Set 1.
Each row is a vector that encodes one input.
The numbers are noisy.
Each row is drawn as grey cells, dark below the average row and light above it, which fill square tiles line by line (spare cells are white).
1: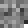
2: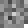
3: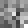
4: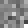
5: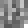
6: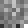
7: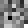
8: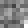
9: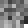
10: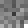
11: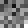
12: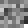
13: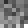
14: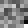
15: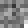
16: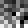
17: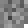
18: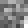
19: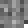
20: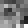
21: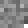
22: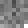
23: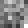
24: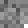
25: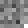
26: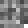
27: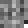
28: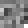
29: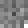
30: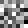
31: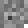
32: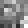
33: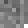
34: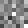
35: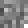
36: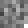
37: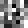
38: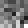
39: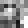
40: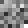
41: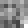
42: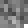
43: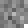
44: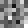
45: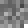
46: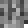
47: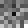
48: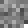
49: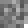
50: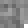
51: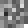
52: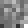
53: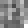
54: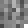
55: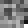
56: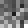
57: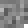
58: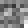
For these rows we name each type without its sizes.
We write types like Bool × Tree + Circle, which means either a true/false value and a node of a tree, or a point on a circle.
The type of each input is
Bool × Line.
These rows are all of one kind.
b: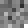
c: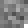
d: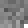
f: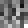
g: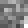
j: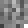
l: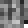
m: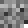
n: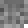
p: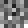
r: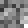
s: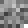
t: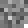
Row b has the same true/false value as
d, n, p and r.
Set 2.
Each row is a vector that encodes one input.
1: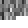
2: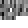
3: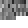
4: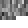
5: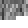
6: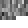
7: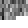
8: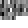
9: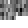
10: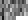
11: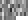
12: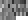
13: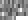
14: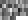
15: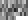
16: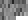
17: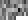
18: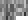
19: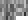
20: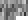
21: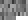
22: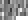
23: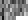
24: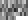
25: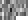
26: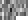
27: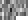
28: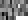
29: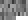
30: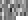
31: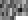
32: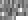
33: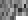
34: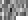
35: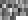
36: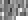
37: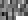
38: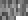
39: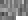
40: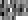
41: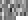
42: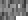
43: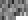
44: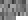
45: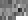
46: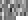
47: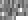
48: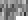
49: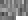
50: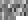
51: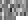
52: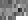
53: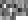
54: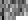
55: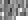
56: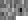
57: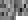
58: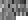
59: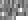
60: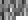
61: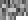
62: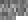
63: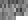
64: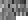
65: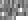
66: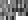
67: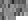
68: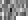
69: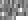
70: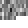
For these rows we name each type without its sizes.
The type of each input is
Line × (Tree + Unit).
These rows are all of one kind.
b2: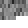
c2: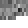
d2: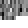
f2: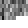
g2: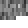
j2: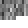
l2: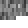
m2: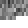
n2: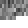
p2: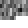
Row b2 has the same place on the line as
f2, g2 and l2.
